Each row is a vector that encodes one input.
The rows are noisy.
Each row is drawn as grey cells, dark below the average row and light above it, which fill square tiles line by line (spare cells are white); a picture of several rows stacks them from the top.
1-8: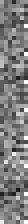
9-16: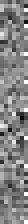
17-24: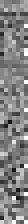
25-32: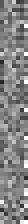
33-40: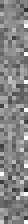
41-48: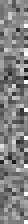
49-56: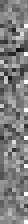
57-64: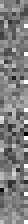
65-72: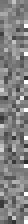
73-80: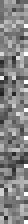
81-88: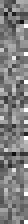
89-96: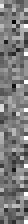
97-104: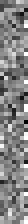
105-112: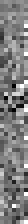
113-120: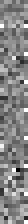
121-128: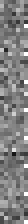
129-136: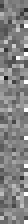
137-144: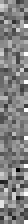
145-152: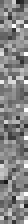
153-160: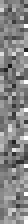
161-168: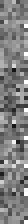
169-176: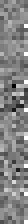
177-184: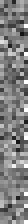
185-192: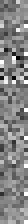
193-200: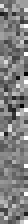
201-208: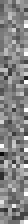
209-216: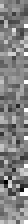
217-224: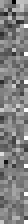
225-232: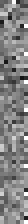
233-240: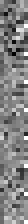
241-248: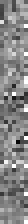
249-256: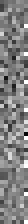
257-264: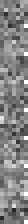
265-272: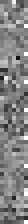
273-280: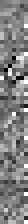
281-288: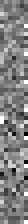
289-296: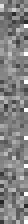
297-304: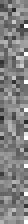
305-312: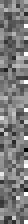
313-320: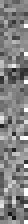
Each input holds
either one of 9 labels, or four true/false values.
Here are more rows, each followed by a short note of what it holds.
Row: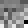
four true/false values
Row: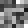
four true/false values
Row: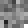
four true/false values
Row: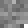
four true/false values
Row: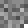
four true/false values
